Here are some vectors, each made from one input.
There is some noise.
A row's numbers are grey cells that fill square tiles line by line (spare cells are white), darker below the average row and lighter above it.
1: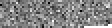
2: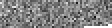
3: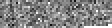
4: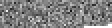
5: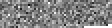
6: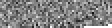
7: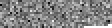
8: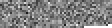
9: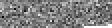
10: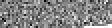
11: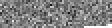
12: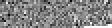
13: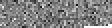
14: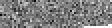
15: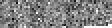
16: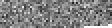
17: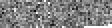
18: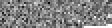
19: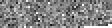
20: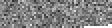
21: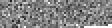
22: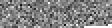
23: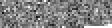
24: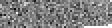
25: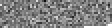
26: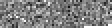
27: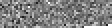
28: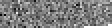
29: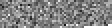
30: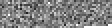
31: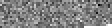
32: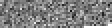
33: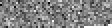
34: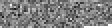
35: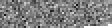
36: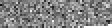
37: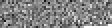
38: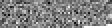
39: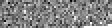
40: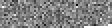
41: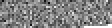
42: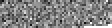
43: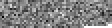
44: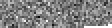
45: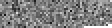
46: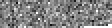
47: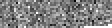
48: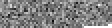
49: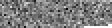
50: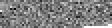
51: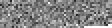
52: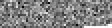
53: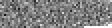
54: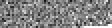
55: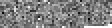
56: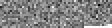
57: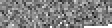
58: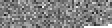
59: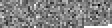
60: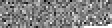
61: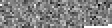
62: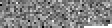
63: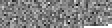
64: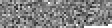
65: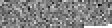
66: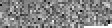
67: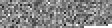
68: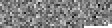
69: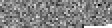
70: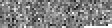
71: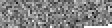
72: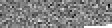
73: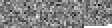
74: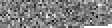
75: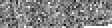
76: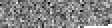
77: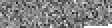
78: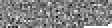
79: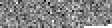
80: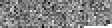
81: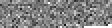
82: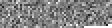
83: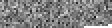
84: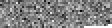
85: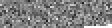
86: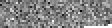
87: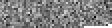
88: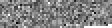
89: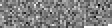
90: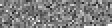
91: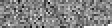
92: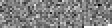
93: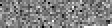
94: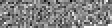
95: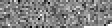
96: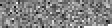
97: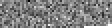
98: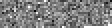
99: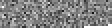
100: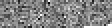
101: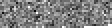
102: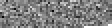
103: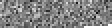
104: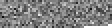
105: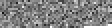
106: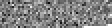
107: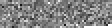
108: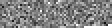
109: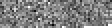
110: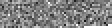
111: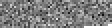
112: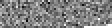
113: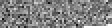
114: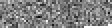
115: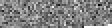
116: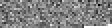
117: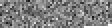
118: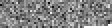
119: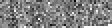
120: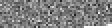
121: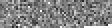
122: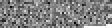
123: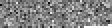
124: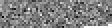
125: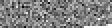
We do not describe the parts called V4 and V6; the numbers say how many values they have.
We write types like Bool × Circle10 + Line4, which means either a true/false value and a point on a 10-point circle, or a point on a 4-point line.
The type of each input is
Bool × Line5 + V4 × V6.
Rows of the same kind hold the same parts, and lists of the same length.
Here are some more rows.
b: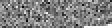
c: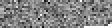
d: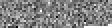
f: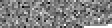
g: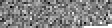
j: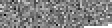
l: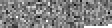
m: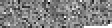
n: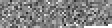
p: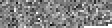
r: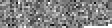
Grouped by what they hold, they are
b, c, d, f, g, l, m, n, p, r
j

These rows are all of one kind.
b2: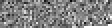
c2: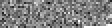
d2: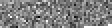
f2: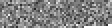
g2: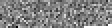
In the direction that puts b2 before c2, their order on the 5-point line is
b2, c2, d2, g2, f2.
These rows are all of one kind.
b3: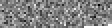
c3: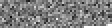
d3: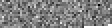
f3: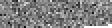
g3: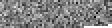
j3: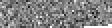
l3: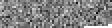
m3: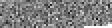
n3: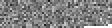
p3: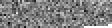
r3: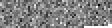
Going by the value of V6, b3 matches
g3, j3, l3 and r3.
